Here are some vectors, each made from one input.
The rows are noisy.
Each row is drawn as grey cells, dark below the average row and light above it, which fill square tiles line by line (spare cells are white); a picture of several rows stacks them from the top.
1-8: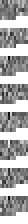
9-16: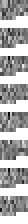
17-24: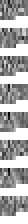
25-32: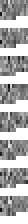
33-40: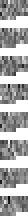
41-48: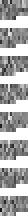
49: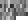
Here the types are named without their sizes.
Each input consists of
either a label, or a node of a tree.
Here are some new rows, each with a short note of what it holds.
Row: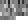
a label
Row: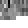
a label
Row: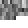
a node of a tree
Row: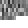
a label
